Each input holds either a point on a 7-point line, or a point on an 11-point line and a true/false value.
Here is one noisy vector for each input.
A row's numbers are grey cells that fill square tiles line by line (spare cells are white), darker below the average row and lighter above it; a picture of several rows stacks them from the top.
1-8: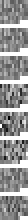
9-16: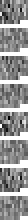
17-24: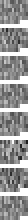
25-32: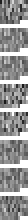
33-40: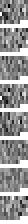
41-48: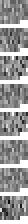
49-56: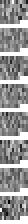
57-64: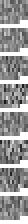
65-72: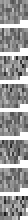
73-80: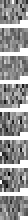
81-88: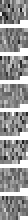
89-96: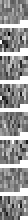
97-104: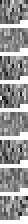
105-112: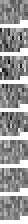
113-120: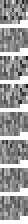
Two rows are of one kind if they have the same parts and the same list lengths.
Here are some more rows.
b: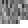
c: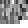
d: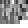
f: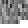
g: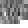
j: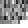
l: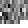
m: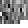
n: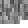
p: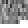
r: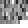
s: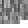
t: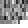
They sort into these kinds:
b, f, g, n, p, s
c, d, j, l, m, r, t

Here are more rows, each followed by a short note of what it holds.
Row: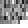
a point on a 7-point line
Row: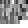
a point on a 7-point line
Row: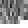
a point on an 11-point line and a true/false value
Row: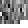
a point on a 7-point line
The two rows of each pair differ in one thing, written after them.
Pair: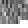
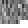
the place on the 11-point line
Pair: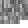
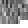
the true/false value
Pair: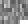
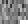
the true/false value
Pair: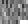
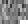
the place on the 11-point line
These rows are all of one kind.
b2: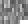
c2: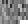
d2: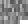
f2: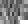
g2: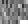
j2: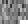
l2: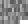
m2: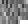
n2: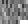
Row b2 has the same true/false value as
d2 and l2.
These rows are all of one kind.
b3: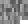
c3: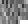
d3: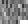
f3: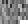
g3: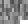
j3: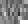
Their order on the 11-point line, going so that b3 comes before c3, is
g3, b3, j3, c3, d3, f3.
